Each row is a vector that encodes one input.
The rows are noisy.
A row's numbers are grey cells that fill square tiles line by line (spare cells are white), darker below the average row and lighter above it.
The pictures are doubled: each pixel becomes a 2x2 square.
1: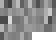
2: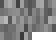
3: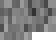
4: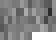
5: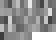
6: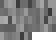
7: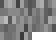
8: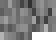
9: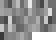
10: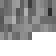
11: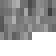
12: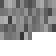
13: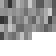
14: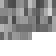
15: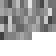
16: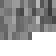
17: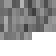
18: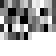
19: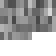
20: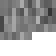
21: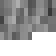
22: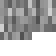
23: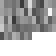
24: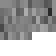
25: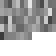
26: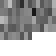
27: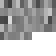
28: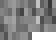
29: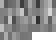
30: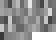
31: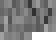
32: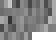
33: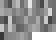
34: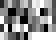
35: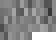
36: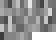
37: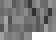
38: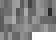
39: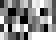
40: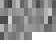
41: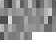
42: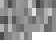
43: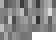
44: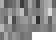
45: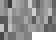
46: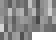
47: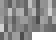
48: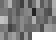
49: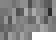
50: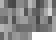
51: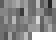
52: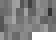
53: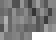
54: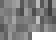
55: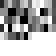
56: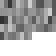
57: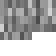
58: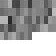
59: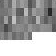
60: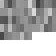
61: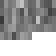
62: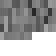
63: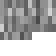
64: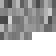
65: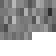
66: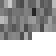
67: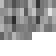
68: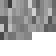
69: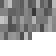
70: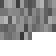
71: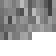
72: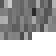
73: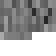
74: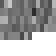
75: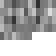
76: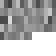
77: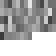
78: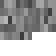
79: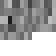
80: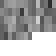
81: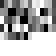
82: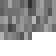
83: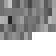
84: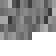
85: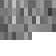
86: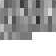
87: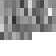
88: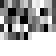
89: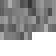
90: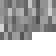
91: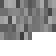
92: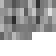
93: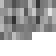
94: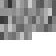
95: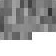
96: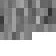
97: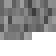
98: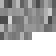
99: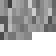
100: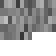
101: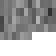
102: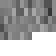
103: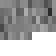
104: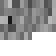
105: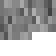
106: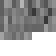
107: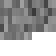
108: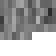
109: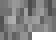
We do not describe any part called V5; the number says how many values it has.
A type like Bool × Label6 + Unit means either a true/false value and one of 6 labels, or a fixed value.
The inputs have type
List2(Bool × V5).
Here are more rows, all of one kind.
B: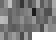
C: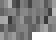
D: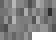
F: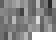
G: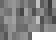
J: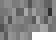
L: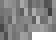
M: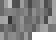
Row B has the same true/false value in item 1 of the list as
C and M.
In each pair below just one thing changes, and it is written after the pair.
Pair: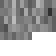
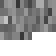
the true/false value in item 1 of the list
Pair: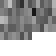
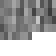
the true/false value in item 1 of the list
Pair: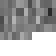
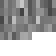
the true/false value in item 2 of the list
